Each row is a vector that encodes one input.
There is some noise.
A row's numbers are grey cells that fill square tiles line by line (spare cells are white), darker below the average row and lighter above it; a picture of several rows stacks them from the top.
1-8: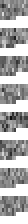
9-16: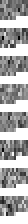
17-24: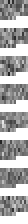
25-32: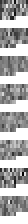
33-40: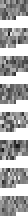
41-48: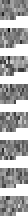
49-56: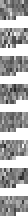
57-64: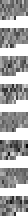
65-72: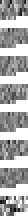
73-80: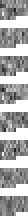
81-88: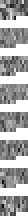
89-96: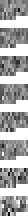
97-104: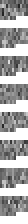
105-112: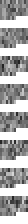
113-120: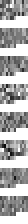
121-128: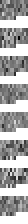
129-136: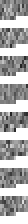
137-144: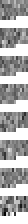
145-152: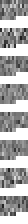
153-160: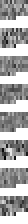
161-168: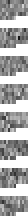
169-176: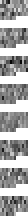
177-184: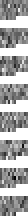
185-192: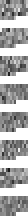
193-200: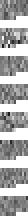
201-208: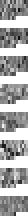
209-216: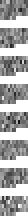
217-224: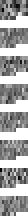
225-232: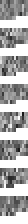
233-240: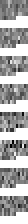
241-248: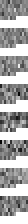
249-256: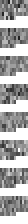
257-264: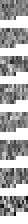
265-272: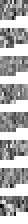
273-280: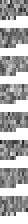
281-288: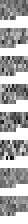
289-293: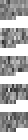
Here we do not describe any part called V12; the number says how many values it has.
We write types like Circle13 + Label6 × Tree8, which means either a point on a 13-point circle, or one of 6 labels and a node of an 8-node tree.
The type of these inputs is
List2(Bool × V12).
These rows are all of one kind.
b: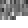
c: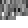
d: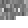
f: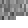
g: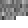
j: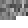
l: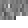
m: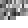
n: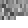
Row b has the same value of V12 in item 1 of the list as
f, j and n.
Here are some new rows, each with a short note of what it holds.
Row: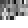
the empty list
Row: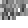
a list of two items
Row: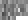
a list of two items
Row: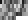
the empty list
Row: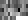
a list of one item
